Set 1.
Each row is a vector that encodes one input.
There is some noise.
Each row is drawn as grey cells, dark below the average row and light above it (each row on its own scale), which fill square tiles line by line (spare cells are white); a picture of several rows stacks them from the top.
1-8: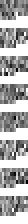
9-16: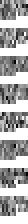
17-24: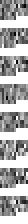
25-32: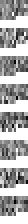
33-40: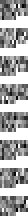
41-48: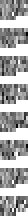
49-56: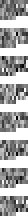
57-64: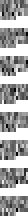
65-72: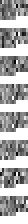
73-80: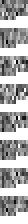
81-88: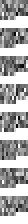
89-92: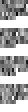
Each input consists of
a true/false value, together with either a fixed value, or a point on a 6-point line and a point on a 7-point line.
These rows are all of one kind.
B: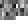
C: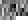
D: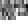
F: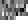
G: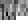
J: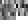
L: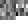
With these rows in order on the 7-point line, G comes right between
B and L.
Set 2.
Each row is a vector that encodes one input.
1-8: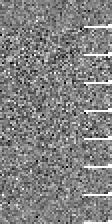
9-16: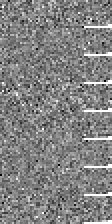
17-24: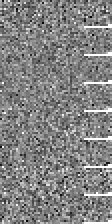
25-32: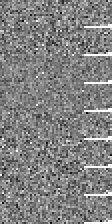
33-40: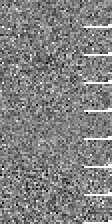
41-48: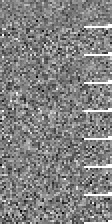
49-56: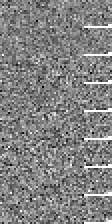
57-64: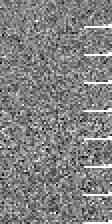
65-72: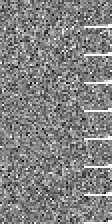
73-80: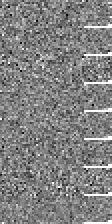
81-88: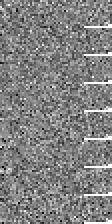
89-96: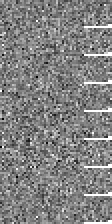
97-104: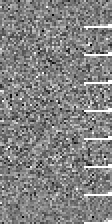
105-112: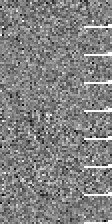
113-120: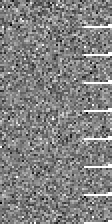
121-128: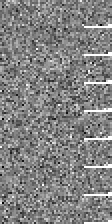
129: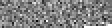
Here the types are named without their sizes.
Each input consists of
a point on a circle and a node of a tree.
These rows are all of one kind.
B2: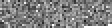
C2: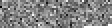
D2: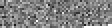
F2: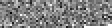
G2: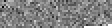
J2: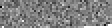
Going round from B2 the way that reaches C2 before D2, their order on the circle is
B2, F2, C2, J2, D2, G2.
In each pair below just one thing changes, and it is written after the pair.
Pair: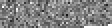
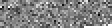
the place on the circle
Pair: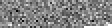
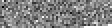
the place on the circle
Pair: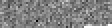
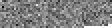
the place on the circle
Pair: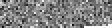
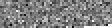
the node of the tree
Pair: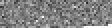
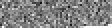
the place on the circle
